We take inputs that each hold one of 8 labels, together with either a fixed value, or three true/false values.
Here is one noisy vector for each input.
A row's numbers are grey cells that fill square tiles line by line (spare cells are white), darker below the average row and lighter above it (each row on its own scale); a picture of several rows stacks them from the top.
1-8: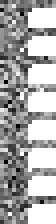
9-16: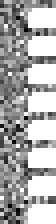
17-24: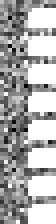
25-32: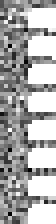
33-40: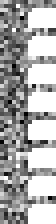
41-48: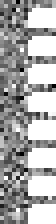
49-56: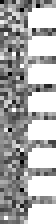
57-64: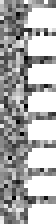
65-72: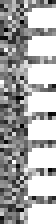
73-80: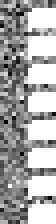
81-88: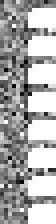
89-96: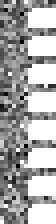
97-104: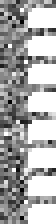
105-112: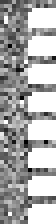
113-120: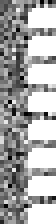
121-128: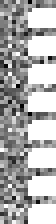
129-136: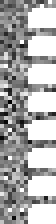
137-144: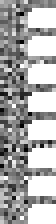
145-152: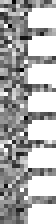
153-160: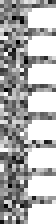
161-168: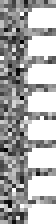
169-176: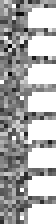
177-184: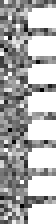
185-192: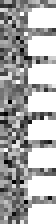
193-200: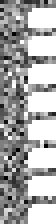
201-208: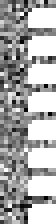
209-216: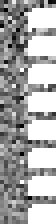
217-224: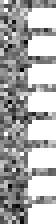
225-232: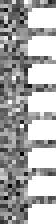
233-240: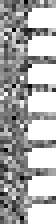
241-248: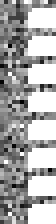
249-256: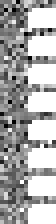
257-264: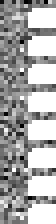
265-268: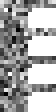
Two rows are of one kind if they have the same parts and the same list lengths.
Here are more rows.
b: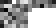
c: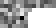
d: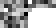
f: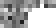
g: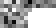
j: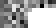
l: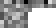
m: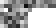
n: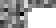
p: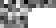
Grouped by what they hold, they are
b, c, d, f, j, l, p
g, m, n

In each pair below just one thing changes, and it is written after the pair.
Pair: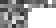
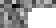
one of the three true/false values
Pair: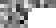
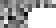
the label
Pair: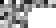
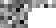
the label
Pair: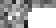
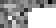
the label
